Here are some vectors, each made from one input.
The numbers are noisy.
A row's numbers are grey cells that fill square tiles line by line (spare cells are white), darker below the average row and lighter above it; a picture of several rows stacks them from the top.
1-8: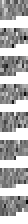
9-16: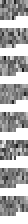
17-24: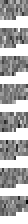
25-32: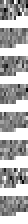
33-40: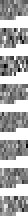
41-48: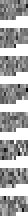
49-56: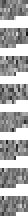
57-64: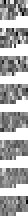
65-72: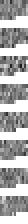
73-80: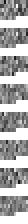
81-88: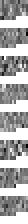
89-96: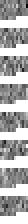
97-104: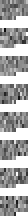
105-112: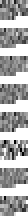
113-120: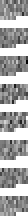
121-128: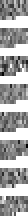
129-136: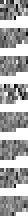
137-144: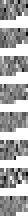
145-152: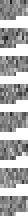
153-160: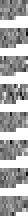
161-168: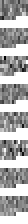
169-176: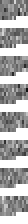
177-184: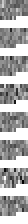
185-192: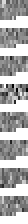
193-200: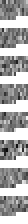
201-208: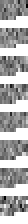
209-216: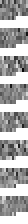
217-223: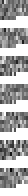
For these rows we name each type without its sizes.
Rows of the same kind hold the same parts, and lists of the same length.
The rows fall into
2 kinds.
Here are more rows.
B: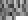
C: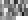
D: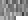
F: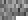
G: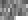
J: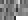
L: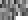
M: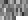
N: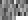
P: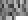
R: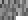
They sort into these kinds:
B, P
C, D, F, G, J, L, M, N, R

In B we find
a fixed value.
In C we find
a point on a circle.
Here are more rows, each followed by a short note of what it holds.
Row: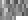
a point on a circle
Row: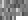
a point on a circle
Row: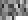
a fixed value
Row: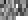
a point on a circle
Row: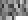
a fixed value
